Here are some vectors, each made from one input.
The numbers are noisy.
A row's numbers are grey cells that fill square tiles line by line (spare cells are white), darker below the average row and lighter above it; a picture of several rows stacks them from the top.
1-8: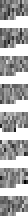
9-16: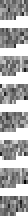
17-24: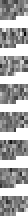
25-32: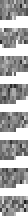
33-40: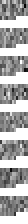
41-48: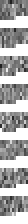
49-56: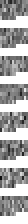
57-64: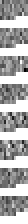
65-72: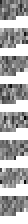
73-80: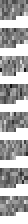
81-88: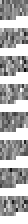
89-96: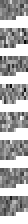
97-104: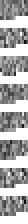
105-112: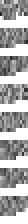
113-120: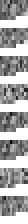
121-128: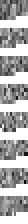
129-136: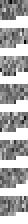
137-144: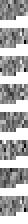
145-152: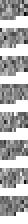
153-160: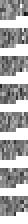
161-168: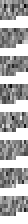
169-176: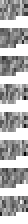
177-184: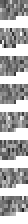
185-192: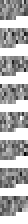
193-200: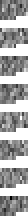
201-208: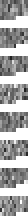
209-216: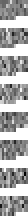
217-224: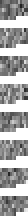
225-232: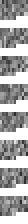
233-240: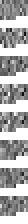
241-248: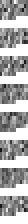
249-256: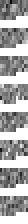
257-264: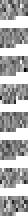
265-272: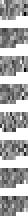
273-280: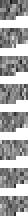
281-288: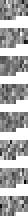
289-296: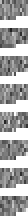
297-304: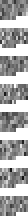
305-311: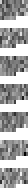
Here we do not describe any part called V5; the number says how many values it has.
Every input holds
either one of 7 labels and a point on an 8-point line, or three true/false values and two values of V5.
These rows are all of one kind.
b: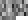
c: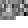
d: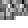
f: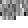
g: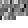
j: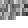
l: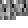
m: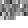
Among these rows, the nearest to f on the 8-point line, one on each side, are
b and m.
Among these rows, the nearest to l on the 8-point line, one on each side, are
g and j.
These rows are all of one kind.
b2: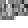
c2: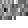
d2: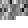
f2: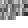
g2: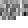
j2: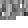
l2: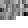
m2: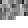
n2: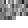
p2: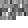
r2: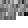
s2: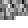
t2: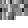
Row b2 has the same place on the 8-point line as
m2, n2, s2 and t2.
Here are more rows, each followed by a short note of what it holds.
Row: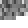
three true/false values and two values of V5
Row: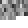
one of 7 labels and a point on an 8-point line
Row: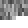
three true/false values and two values of V5
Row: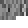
three true/false values and two values of V5
